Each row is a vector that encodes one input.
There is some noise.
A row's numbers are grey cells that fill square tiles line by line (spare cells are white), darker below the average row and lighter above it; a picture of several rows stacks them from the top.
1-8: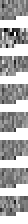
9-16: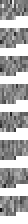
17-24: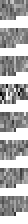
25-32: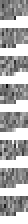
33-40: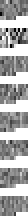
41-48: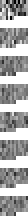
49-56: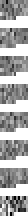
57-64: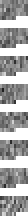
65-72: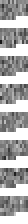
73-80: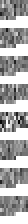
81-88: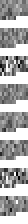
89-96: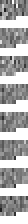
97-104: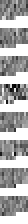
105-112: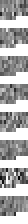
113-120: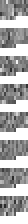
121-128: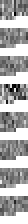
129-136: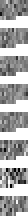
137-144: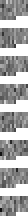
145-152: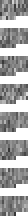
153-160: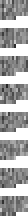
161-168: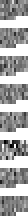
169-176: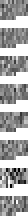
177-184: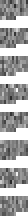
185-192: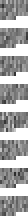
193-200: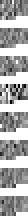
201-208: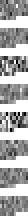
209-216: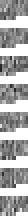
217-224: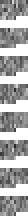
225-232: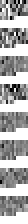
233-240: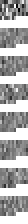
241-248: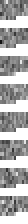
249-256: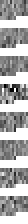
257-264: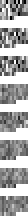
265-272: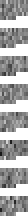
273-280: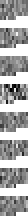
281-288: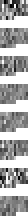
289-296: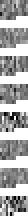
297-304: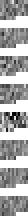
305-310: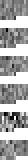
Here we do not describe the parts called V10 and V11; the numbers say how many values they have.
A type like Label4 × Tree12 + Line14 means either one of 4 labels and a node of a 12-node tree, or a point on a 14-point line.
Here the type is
Bool × Line7 × (Line8 × V10 + V11) + Line6.
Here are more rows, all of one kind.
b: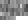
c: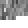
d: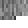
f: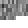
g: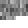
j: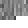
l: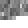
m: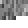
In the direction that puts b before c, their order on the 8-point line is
d, l, j, b, g, f, c, m.
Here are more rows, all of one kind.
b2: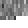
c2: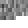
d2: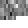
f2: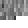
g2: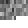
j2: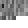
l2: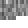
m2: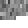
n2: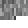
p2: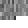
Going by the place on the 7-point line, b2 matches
f2, g2, n2 and p2.
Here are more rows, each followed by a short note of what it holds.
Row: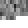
a point on a 7-point line, a true/false value and a value of V11
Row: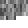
a point on a 7-point line, a true/false value and a value of V11
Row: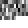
a point on a 6-point line
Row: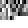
a point on a 6-point line
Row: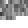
a point on a 7-point line, a true/false value and a value of V11
